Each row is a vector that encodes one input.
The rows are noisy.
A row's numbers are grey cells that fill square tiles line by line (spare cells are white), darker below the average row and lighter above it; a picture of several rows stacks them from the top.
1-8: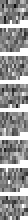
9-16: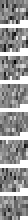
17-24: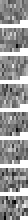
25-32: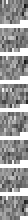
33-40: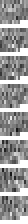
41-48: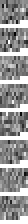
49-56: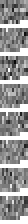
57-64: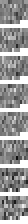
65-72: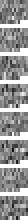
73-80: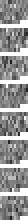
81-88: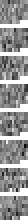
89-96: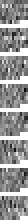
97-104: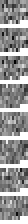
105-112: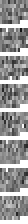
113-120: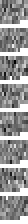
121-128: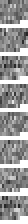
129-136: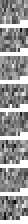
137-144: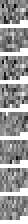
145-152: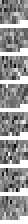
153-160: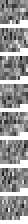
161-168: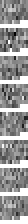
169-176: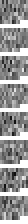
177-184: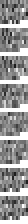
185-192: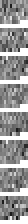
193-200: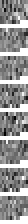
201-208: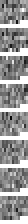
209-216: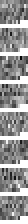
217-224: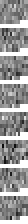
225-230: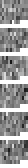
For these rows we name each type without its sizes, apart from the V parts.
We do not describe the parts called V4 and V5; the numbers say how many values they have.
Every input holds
a value of V5, together with either a point on a line and a true/false value, or a value of V4.
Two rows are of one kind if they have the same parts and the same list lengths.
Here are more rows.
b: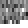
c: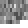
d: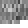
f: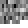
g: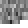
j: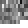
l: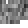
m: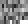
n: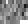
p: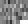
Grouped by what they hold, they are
b, c, d, f, g, l, m, n, p
j

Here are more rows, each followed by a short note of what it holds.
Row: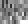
a point on a line, a true/false value and a value of V5
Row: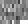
a point on a line, a true/false value and a value of V5
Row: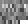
a value of V4 and a value of V5
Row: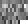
a value of V4 and a value of V5
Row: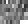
a point on a line, a true/false value and a value of V5
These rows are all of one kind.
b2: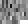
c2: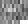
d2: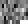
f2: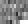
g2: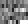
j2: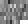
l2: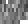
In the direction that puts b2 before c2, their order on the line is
d2, b2, f2, j2, g2, c2, l2.
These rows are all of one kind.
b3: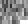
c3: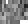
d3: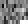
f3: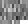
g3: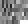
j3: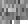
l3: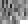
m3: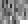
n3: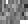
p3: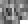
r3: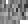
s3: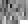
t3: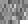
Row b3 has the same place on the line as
r3 and t3.
